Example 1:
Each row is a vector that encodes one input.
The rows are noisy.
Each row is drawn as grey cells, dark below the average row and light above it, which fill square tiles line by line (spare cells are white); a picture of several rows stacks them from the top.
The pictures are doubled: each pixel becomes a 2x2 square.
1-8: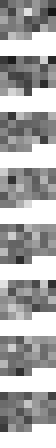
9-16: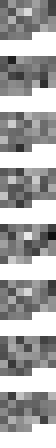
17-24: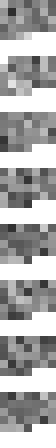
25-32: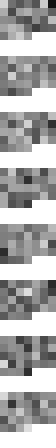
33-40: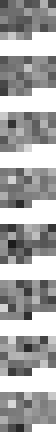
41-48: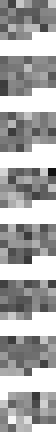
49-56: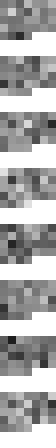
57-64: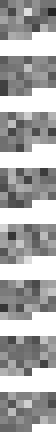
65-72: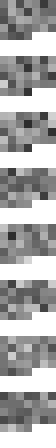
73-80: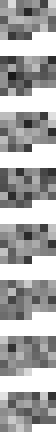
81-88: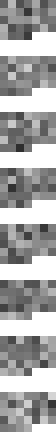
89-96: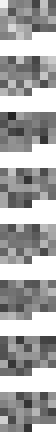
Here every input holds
a point on a 13-point line.
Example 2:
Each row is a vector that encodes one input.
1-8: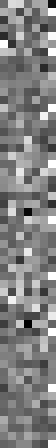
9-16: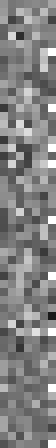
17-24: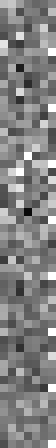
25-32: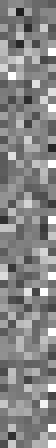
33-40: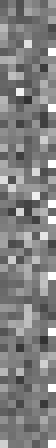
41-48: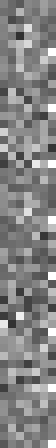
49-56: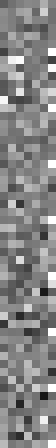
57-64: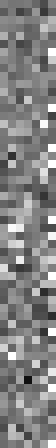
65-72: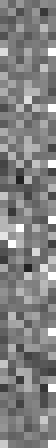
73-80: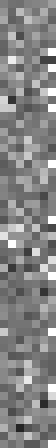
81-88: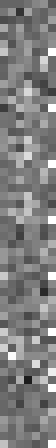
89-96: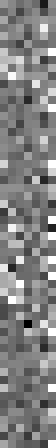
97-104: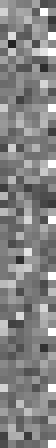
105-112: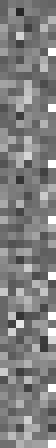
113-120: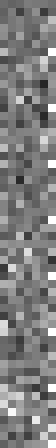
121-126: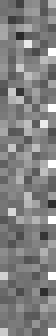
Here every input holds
a point on an 8-point circle.
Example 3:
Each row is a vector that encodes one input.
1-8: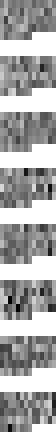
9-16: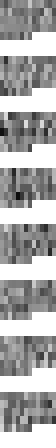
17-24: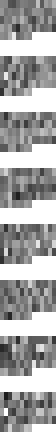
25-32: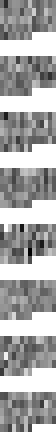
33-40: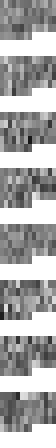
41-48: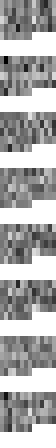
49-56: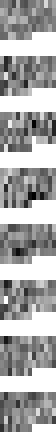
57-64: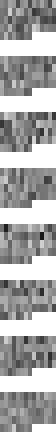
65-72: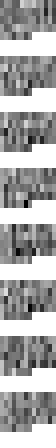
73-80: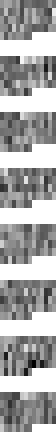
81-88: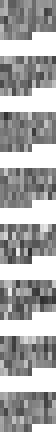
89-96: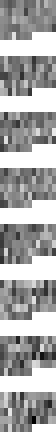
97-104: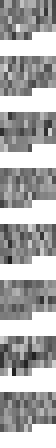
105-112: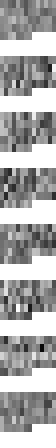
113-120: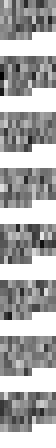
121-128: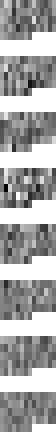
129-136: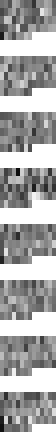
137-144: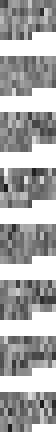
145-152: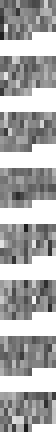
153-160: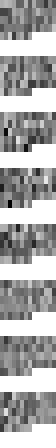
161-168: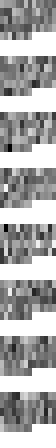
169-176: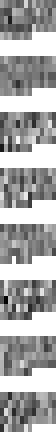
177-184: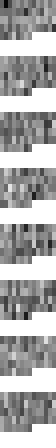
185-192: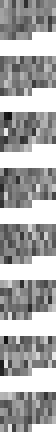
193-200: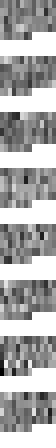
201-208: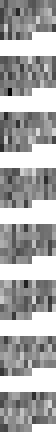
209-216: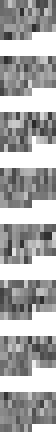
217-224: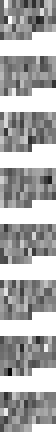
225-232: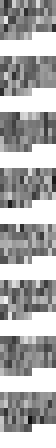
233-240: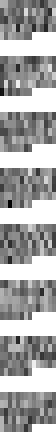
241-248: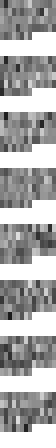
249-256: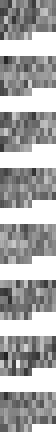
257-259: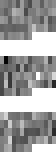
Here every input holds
a node of a 14-node tree.
